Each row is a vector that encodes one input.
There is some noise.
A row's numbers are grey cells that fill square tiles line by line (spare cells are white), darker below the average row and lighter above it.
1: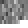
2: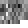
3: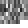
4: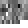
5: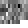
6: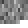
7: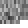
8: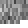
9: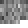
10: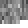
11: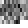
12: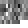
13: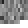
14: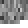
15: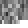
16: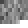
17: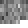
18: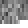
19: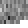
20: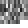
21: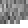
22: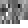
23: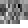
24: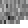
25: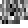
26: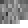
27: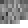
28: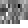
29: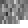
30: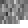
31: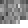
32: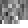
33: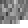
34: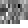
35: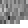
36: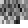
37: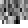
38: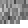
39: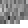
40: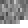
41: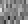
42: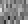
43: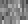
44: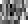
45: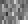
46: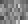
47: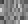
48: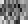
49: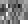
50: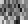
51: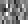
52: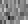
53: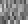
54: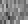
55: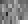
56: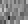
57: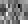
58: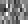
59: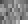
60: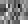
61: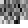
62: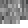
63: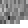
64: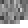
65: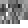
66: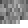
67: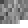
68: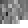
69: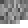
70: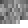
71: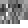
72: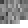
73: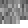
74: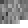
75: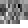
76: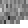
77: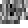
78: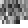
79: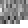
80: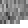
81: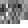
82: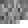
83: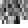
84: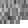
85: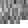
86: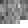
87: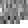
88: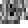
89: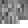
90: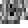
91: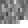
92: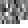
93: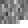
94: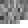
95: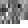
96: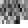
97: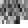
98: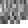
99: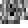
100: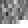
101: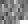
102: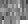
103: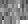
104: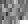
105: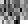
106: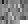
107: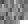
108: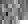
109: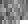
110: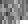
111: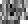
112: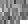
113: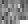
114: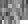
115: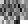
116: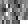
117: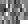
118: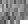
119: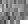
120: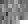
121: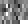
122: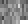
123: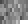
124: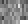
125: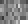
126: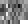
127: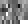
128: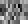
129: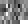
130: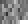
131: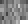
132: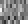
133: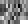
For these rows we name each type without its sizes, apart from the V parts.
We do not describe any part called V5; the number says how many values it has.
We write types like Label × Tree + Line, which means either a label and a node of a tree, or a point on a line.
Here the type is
Bool × V5 + List(Line).
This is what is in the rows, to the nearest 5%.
About 30% of them hold a true/false value and a value of V5. The rest are lists of points on a line.
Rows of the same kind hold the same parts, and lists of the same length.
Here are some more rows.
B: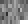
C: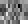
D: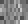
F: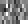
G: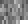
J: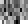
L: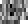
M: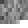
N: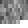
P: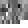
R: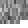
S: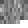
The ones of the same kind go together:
B, M
C, F, J, P
D, G, N, S
L
R

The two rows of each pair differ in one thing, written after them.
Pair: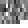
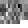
the value of V5
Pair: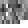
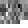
the value of V5
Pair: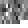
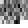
the true/false value
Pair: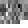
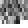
the true/false value
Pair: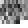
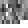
the true/false value
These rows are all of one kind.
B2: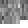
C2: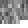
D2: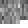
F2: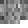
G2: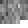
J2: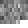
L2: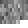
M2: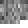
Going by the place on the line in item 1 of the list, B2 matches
C2 and D2.
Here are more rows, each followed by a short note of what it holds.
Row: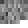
a list of three items
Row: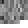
a list of three items
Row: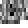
the empty list
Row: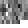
a true/false value and a value of V5
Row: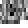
the empty list
